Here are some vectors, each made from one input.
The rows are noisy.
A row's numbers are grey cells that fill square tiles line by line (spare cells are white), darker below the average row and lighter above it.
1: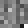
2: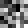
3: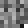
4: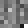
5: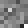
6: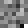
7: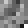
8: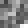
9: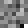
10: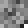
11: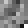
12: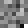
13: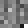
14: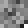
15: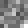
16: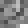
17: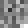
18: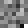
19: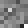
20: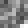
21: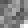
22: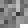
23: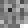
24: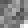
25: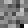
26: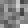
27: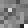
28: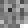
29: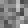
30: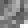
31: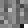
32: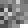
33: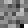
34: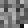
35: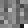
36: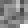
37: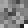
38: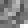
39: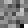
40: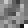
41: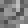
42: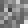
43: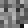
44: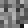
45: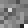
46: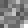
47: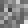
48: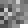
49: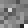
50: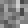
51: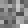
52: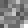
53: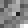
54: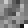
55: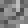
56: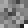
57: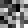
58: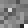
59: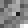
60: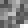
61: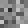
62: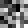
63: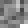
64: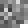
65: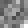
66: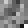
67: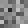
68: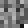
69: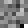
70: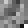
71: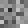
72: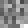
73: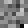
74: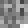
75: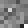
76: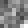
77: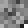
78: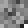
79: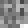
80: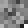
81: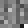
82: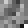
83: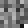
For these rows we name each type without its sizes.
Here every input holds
a list of points on a line.
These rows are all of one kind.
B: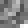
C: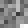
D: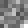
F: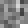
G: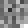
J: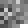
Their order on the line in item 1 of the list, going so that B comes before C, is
D, B, C, F, G, J.
